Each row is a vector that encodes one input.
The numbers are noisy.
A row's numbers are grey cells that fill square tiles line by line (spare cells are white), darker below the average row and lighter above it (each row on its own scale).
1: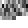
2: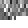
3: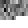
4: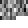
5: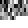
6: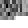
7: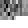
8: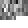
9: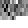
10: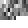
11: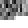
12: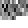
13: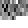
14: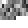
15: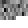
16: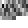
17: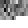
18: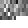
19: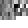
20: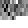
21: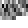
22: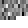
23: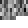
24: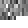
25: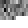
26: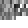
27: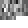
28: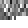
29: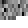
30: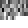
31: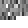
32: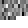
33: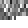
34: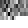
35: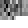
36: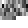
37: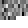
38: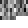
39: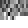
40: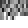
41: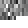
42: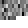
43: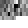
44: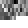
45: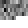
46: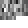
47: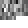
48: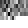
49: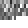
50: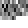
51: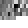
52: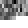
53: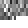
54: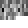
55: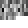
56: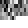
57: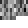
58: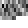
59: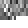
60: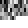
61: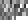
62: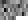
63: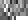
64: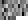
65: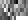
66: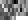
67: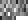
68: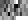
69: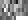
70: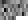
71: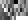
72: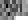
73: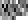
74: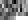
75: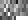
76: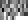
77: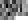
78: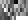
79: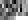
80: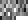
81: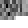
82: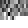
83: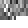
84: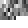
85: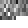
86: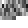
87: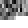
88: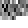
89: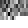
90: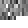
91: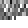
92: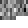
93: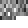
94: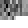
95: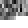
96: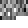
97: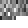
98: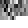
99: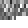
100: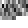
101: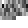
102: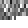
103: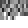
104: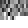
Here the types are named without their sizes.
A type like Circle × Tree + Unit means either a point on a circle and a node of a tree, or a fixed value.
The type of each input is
Label.
